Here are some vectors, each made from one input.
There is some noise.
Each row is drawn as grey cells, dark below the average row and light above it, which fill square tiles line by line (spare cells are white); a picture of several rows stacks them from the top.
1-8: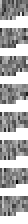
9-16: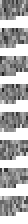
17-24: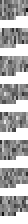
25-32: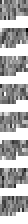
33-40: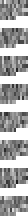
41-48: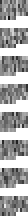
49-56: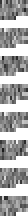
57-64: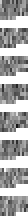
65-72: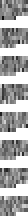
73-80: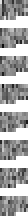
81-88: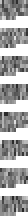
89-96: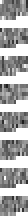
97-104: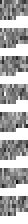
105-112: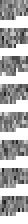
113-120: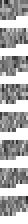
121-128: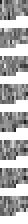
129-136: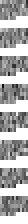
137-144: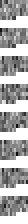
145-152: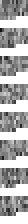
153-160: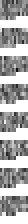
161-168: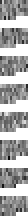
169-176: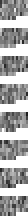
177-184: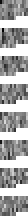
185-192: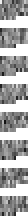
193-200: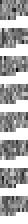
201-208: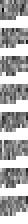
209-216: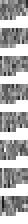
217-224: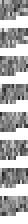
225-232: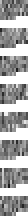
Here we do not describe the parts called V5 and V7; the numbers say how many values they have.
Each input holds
a point on a 4-point line, a true/false value and a value of V5, together with either a point on a 6-point line, or a value of V7.
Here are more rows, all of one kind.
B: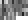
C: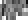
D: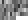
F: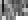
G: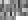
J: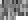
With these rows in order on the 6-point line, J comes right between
B and F.
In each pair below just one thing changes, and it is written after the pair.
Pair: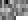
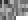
the place on the 4-point line
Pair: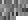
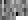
the value of V7
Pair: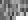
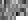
the value of V7
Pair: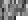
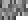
the value of V5
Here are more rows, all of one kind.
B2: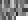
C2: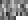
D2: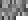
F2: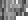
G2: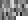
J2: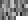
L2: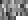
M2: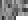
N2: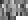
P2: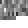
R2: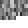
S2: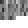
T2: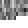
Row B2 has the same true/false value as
M2, P2 and T2.
